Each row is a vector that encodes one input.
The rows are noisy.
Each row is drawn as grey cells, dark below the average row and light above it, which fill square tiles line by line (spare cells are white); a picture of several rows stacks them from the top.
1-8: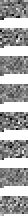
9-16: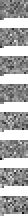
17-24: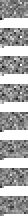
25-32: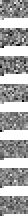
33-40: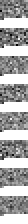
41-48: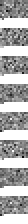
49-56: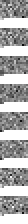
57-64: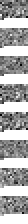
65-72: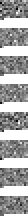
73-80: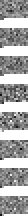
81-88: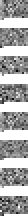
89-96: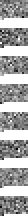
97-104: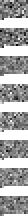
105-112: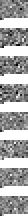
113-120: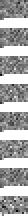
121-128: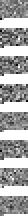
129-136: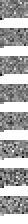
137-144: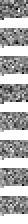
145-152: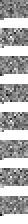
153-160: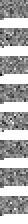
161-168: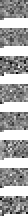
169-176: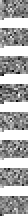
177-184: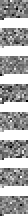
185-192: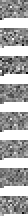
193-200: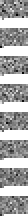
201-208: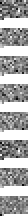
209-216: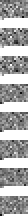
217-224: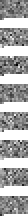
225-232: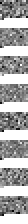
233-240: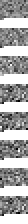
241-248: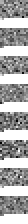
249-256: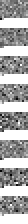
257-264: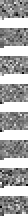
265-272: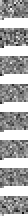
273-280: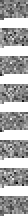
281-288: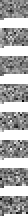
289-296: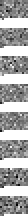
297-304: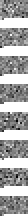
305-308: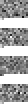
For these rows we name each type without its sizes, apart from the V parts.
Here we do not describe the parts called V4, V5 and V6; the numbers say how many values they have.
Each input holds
either three true/false values and a value of V5, or a value of V4 and a value of V6, or a list of points on a line.
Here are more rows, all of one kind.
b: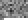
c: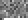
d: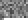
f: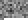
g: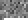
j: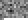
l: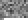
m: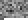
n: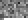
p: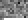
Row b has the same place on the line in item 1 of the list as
f, j and l.
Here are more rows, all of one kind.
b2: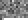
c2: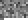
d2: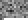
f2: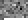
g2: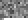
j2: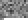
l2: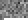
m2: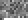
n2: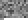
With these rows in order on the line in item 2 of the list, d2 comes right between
b2 and c2.
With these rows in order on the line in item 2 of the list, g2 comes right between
b2 and l2.
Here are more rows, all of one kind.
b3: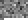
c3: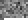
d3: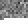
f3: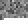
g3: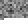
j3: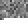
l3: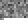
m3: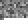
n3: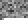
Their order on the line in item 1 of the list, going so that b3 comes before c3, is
n3, g3, l3, m3, b3, c3, d3, f3, j3.
